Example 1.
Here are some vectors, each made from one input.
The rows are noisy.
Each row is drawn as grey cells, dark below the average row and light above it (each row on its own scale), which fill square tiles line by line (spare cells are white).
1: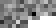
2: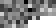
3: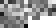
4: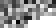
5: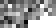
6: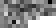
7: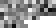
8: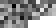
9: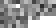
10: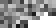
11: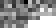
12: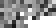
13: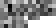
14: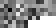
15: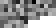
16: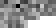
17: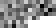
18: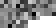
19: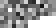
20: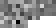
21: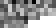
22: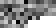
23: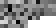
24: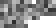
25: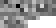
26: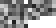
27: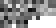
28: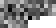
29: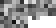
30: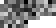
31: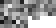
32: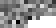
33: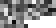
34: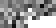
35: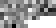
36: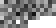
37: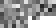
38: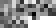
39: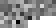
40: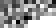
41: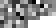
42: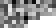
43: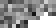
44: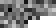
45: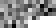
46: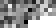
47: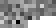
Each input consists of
a node of each of two 7-node trees.
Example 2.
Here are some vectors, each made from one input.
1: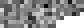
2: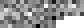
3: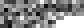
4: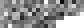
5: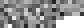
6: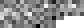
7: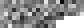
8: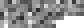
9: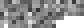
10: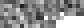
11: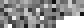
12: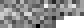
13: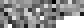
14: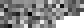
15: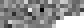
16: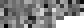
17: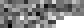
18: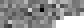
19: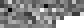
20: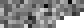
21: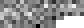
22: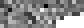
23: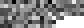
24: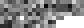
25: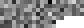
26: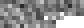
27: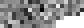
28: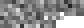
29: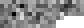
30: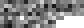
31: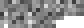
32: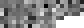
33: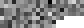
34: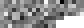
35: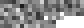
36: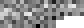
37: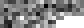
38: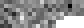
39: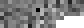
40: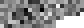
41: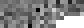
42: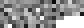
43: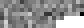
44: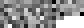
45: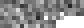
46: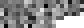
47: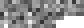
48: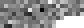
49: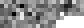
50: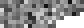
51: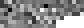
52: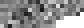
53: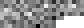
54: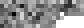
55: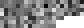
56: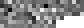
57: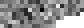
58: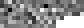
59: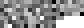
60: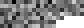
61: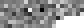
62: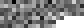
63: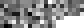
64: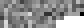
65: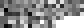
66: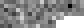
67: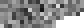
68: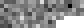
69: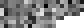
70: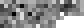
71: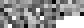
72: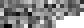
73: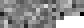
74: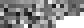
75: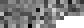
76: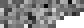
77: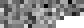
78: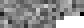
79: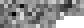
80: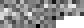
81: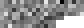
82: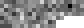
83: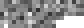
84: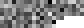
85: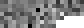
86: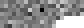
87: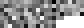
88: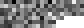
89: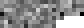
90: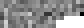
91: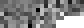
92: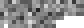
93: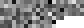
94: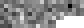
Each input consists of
either a point on a 6-point circle, or a node of a 13-node tree.
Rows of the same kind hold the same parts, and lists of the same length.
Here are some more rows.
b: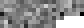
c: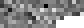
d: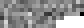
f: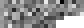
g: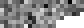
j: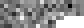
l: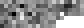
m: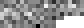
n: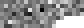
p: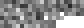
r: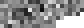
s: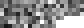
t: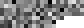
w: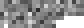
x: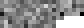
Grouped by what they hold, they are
b, d, f, m, w, x
c, g, j, l, n, p, r, s, t

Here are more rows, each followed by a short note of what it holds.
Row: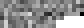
a point on a 6-point circle
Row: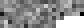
a point on a 6-point circle
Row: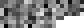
a node of a 13-node tree
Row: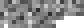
a point on a 6-point circle
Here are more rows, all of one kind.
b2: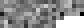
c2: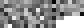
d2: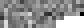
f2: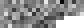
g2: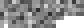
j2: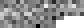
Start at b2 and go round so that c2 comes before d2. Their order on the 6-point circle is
b2, c2, j2, f2, g2, d2.
